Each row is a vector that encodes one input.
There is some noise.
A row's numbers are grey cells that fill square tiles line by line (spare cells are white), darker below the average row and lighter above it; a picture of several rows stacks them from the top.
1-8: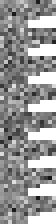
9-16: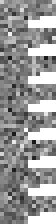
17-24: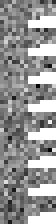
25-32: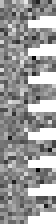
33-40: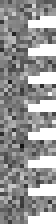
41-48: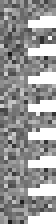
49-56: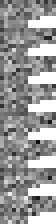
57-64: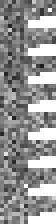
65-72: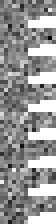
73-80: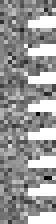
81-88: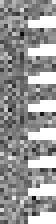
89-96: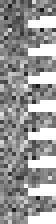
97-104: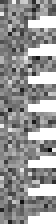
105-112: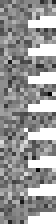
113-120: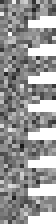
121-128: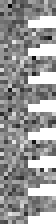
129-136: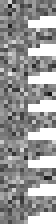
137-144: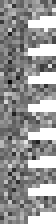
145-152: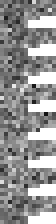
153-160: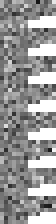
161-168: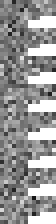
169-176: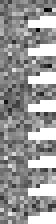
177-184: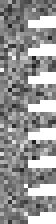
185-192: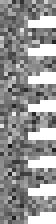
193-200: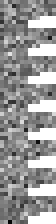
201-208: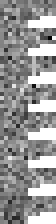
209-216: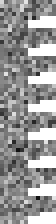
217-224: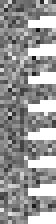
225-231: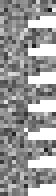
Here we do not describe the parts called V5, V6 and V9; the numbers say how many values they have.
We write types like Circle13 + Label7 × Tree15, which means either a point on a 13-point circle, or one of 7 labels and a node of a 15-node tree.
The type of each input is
(Line7 × V6 + V5) × V9 + List2(Line4).
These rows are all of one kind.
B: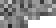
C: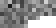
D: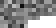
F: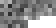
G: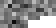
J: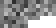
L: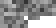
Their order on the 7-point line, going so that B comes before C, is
B, C, D, L, J, G, F.
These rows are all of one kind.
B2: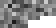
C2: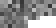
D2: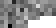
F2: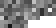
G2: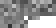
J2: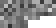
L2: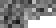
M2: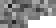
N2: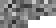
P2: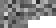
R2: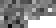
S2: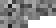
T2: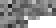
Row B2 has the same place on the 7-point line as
C2 and R2.
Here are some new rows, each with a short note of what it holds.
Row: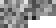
a list of one item
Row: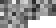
a list of one item
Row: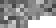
a value of V5 and a value of V9
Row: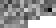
a value of V5 and a value of V9
